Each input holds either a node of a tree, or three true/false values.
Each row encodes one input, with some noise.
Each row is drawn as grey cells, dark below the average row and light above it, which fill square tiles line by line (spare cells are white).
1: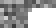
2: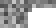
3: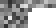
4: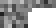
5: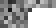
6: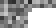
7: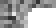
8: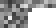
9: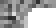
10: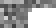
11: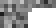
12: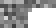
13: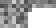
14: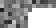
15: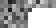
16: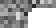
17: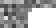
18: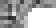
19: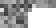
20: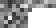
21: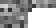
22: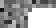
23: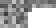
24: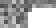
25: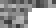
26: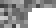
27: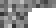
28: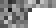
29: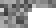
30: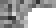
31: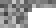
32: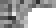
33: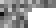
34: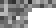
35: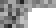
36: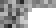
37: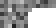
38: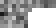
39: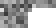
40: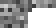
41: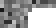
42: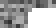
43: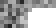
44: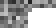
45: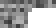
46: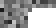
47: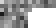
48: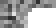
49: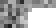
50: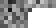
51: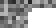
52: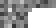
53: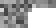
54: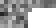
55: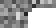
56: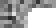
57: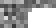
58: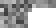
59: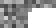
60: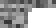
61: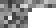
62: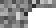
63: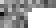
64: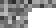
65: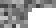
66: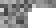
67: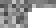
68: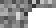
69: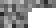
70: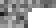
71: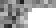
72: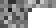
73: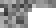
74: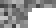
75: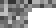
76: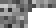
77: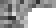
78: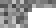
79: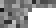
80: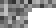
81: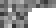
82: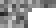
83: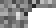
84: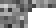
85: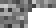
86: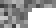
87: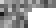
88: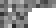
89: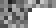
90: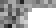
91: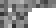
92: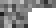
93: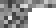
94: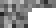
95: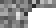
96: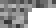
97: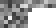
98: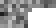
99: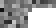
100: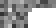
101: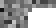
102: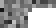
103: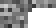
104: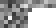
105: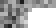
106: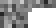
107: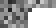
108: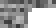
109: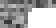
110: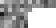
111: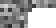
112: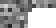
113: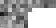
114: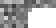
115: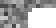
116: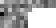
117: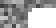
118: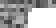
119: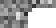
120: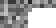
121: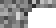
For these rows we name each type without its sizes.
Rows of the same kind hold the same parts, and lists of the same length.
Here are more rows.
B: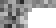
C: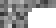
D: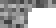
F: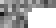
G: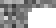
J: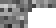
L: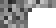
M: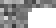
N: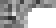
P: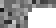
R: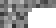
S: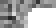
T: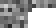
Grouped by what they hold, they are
B, D, J, L, N, P, S, T
C, F, G, M, R

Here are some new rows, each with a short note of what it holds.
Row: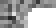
a node of a tree
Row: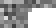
three true/false values
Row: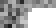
a node of a tree
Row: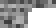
a node of a tree
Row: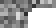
a node of a tree
